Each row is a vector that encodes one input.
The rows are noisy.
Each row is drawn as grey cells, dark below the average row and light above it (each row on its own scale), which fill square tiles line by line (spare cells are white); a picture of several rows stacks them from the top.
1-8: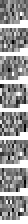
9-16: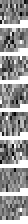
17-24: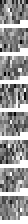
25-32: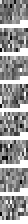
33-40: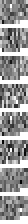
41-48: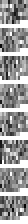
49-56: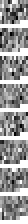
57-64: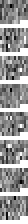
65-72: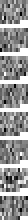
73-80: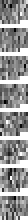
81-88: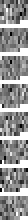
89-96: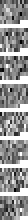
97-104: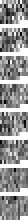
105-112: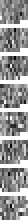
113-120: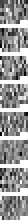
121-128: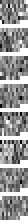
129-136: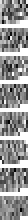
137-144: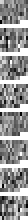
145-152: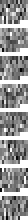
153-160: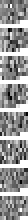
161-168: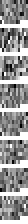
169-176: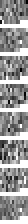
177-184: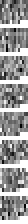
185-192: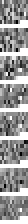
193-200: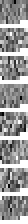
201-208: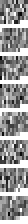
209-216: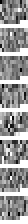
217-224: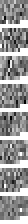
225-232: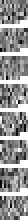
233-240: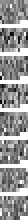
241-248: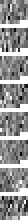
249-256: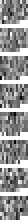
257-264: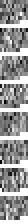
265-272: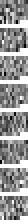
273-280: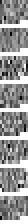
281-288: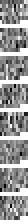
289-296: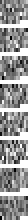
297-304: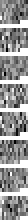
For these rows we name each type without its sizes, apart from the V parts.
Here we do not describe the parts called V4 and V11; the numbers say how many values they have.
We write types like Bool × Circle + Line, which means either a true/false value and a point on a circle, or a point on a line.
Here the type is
(Bool × Bool × Bool × Bool + Unit) × Line × V11 + V4.
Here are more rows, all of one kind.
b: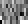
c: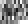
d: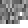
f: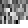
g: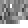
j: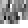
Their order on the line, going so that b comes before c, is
b, d, g, f, j, c.
